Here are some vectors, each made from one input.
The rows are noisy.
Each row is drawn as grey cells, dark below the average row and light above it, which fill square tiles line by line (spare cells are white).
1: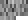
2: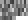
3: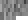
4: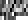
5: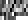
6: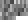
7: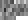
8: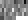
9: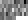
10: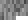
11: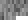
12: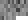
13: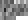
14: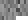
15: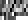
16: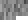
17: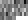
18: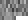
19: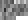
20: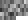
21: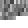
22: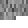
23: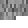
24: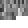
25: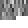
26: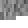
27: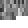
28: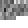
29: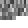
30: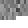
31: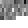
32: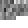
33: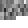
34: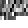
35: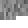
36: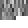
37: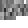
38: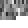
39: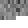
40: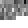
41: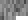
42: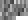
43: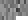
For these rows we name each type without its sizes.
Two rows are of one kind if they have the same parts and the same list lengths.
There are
3 kinds of row.
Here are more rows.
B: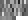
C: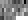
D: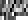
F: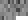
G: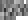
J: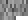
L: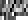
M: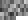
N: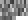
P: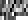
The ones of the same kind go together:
B, C, F, J
D, L, P
G, M, N

